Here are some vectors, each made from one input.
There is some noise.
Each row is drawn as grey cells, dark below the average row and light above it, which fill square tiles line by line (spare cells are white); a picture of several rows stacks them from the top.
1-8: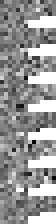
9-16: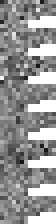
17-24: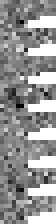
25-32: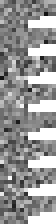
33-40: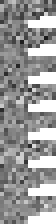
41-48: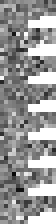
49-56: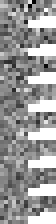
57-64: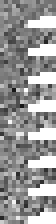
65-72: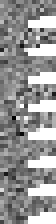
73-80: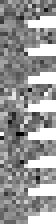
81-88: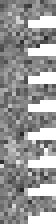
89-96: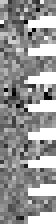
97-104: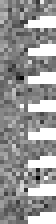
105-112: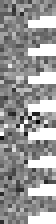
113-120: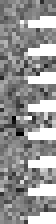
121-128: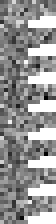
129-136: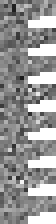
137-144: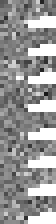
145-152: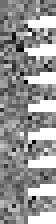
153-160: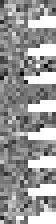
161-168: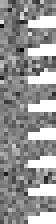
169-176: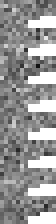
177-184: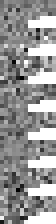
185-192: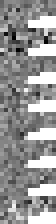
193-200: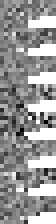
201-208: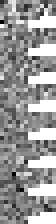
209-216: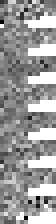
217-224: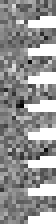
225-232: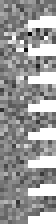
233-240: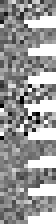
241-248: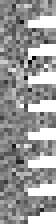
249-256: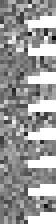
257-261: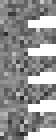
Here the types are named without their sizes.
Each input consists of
a list of points on a line.
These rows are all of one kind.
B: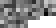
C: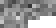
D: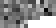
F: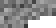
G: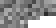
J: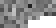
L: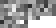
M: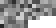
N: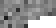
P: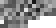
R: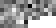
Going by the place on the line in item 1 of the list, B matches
C, F, M and R.
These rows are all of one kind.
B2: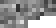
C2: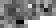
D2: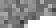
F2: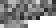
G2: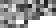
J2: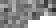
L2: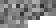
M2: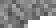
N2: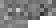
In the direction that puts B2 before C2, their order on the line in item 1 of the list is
N2, G2, F2, B2, L2, J2, C2, M2, D2.
